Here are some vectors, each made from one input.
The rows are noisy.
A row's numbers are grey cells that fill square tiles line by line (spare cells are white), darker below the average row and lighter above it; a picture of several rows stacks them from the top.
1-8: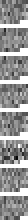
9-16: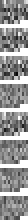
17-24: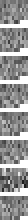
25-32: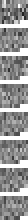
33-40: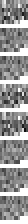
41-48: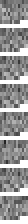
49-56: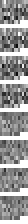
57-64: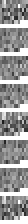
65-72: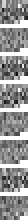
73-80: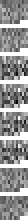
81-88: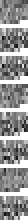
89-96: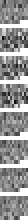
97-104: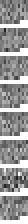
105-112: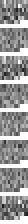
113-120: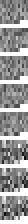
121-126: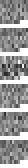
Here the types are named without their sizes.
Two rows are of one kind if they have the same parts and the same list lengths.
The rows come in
2 kinds.
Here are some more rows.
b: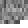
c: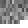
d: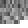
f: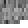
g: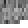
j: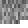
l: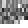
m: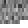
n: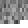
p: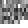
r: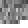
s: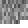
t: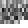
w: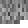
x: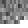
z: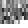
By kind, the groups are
b, c, d, f, g, j, m, n, r, s, w, x
l, p, t, z

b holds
a point on a circle.
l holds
a point on a line and a node of a tree.
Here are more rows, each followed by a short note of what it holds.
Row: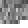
a point on a circle
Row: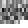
a point on a line and a node of a tree
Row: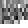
a point on a line and a node of a tree
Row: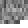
a point on a circle
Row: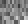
a point on a circle
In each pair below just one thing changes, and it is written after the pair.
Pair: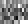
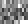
the node of the tree
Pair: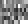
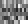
the place on the line
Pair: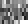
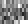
the place on the line
